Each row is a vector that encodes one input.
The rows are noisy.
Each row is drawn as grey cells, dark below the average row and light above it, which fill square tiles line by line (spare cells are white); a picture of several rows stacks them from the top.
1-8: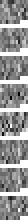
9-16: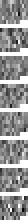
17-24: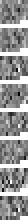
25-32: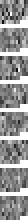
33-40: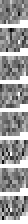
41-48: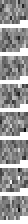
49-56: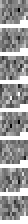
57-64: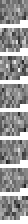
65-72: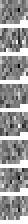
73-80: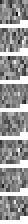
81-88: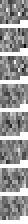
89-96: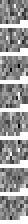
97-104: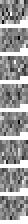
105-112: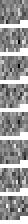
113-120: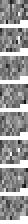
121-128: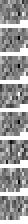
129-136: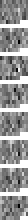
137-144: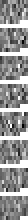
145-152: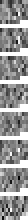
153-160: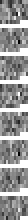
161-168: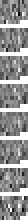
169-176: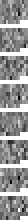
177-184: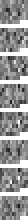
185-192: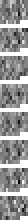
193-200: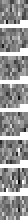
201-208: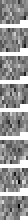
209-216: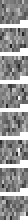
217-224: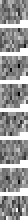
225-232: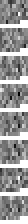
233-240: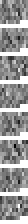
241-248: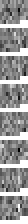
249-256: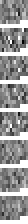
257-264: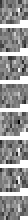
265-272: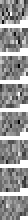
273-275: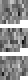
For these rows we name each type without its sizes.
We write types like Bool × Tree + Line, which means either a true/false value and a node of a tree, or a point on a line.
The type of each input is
Bool × List(Line).
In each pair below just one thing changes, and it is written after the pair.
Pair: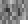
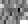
the place on the line in item 1 of the list
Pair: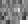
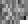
the place on the line in item 1 of the list
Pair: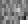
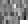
the place on the line in item 1 of the list
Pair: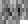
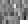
the true/false value
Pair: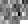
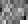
the true/false value
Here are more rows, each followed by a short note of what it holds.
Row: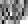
a true/false value, together with the empty list
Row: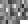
a true/false value, together with a list of two items
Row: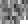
a true/false value, together with a list of two items
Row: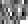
a true/false value, together with the empty list
